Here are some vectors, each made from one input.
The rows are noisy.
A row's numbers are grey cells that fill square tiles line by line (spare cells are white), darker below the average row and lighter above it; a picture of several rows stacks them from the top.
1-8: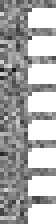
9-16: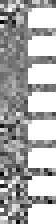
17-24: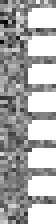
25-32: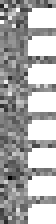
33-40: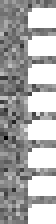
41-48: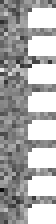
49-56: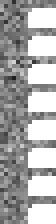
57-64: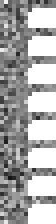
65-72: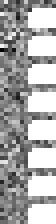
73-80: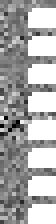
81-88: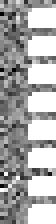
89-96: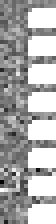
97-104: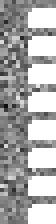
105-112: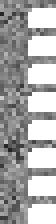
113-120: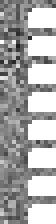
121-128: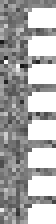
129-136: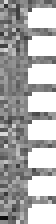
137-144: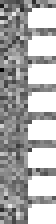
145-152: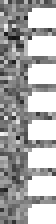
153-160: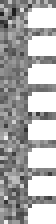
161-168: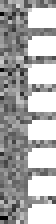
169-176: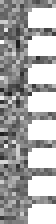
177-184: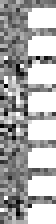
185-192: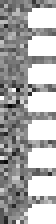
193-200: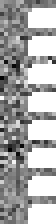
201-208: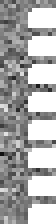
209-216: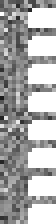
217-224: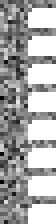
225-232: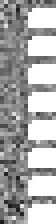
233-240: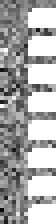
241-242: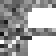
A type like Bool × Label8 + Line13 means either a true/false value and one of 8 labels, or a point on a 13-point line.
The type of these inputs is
Circle8 × (Circle8 + Unit) × (Line4 + Tree11).
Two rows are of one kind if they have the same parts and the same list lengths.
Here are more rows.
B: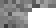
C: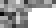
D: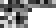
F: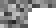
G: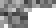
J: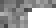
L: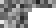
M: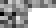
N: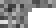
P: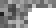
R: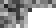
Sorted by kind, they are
B, C, N
D, F, G, L, R
J, M
P

